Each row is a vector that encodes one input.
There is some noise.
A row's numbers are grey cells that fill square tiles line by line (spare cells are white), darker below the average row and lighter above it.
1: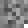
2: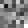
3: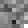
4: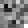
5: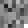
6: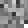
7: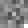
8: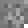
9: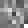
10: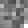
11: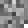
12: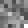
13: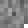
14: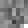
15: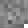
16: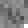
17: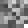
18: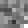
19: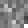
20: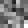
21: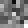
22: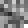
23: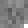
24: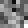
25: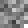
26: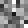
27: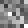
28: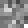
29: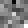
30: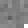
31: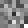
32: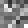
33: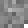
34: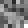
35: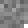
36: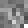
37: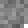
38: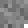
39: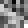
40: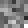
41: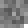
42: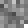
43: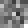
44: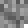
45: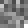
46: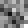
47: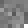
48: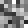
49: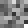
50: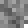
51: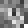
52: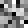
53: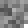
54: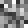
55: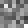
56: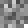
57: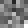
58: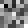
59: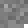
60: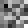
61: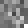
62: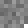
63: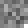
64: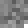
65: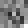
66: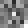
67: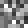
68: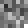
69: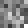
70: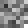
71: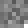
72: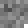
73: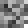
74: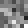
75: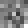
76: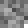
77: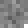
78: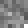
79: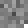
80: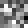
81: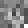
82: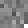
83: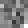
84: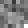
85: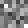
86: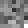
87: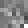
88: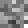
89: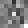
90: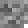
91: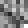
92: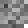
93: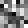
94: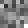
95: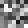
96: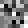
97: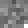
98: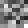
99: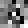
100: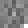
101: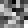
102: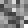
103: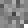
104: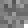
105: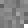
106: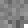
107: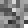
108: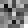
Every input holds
three true/false values, together with either a node of a 7-node tree, or a node of a 9-node tree.
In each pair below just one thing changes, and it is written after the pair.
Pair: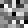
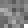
the node of the tree
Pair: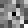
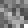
one of the three true/false values
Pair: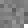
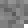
one of the three true/false values
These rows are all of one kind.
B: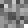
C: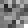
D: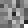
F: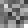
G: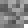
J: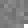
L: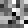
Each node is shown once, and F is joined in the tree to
G.
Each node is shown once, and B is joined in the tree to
J and L.
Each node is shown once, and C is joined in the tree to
D and J.
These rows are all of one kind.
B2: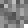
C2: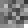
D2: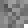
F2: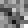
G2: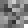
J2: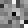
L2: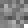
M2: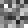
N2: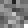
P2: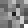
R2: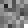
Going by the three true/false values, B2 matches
G2, M2 and P2.
